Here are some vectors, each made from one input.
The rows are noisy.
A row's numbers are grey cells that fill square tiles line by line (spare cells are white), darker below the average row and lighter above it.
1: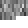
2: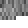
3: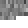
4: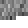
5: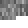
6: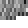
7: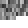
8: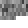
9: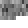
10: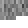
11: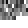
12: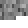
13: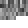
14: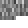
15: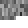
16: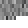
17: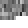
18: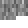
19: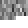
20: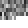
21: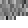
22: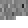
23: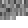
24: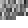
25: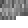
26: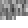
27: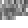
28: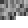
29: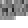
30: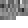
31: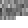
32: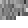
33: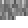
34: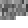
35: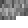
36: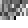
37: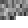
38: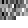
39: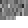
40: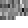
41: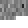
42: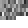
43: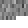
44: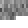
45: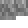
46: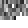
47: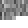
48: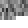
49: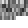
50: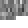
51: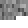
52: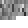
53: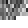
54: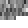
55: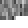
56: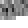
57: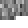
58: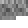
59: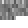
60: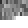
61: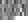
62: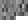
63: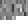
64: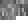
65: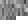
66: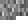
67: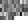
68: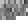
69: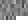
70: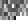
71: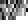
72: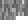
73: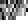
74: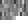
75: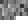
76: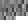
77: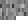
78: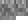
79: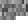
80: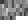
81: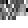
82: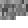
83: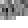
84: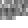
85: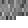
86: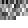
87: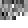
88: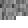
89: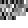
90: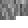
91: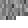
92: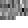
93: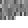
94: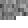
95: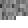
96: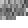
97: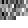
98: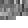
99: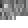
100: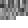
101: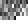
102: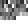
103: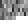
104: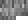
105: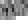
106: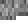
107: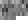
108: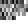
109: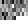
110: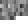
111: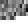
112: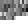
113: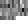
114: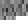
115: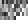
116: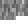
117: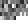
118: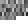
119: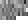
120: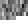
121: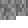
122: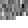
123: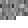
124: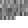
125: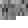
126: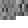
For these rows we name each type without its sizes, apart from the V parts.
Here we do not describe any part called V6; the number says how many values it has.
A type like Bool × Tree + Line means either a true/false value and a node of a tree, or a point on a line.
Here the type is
(Bool × Bool × Bool × Bool + Unit) × V6 + Line.
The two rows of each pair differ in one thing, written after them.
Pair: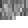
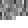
one of the four true/false values
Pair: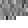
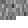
one of the four true/false values
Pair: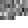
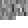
the value of V6
